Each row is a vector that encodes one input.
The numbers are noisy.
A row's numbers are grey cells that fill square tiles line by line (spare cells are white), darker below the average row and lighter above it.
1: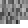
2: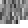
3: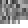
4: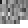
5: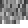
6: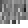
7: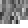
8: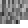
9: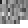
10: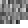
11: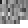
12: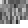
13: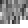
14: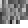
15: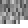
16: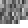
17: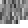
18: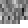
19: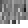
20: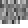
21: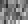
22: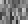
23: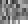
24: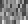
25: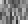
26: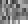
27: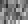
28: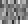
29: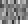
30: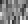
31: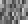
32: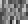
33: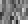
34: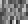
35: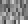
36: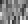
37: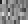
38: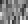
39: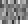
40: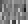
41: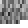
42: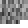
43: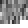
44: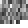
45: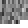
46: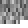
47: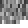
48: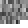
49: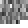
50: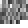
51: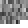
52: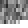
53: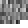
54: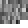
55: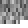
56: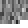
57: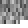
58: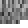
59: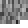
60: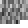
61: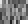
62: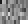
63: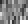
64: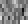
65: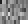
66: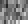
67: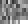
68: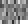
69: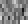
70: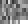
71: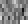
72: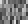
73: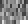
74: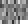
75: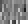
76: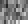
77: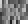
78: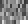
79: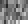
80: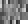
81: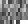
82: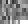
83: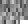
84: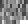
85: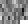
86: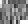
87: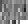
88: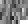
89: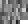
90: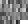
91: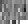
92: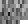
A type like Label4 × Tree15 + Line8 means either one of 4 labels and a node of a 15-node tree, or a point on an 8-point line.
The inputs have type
Label9 + Line7 × Line7.
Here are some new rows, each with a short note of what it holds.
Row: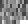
one of 9 labels
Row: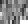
one of 9 labels
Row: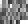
a point on each of two 7-point lines
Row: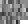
a point on each of two 7-point lines
